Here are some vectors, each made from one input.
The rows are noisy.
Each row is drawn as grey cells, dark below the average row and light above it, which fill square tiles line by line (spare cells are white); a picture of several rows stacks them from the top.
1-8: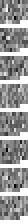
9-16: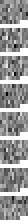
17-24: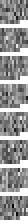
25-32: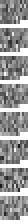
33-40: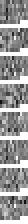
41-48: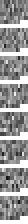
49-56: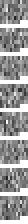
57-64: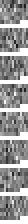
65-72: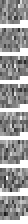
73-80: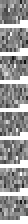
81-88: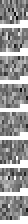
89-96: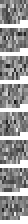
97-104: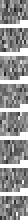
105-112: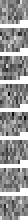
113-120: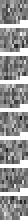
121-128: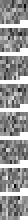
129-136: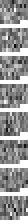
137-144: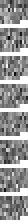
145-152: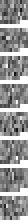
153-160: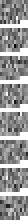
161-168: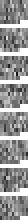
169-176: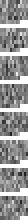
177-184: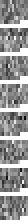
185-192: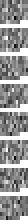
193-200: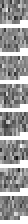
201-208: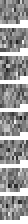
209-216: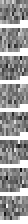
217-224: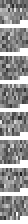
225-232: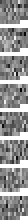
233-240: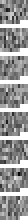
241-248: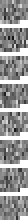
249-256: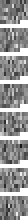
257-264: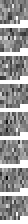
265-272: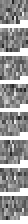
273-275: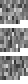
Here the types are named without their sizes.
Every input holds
a point on a line, together with either a point on a circle, or a fixed value.
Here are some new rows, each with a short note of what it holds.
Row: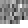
a point on a line
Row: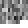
a point on a line
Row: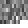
a point on a circle and a point on a line
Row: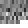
a point on a circle and a point on a line
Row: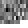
a point on a circle and a point on a line
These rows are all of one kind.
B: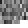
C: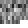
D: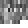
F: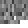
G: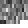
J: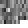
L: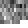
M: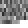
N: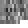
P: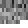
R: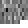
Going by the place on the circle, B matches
F, M and R.
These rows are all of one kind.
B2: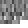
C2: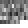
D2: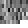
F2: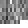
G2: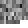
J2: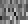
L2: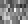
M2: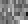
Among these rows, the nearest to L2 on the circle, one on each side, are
G2 and J2.
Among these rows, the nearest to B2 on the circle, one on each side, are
C2 and D2.
